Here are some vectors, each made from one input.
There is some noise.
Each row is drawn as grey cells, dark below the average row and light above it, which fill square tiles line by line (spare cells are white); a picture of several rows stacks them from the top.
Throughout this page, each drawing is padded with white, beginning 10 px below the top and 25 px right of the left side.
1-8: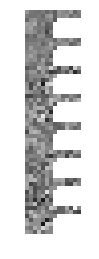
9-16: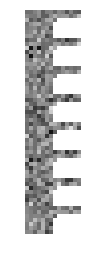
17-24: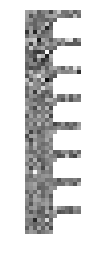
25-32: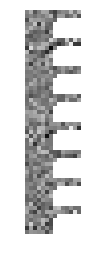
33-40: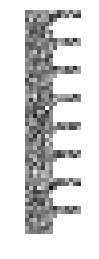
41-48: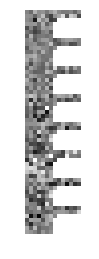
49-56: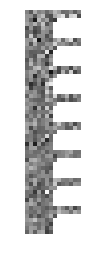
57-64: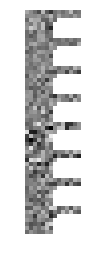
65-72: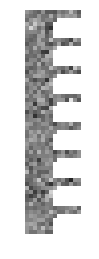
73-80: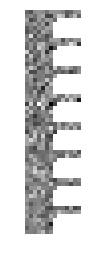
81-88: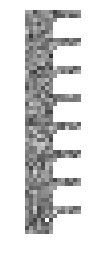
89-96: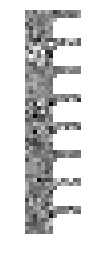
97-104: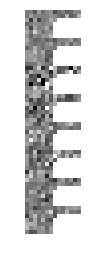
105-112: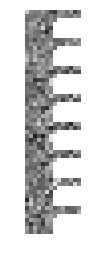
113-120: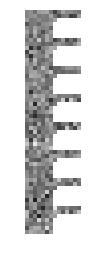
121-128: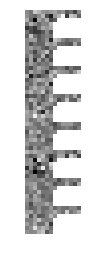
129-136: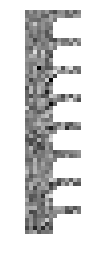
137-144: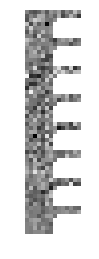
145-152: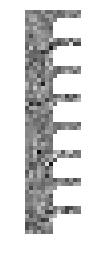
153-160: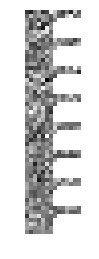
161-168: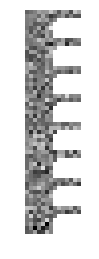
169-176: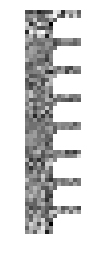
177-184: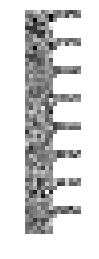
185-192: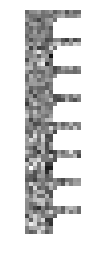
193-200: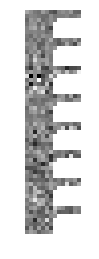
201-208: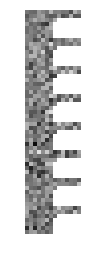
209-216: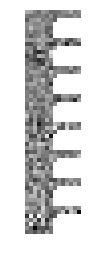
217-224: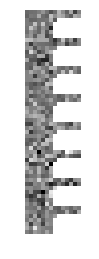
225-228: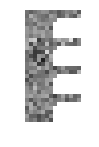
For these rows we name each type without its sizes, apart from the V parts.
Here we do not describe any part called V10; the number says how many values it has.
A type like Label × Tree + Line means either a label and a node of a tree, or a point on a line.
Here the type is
Bool × Bool × Bool + Tree × Tree + V10.
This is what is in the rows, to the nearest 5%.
About 50% of them hold a node of each of two trees. About 30% of them hold three true/false values. The rest hold a value of V10.
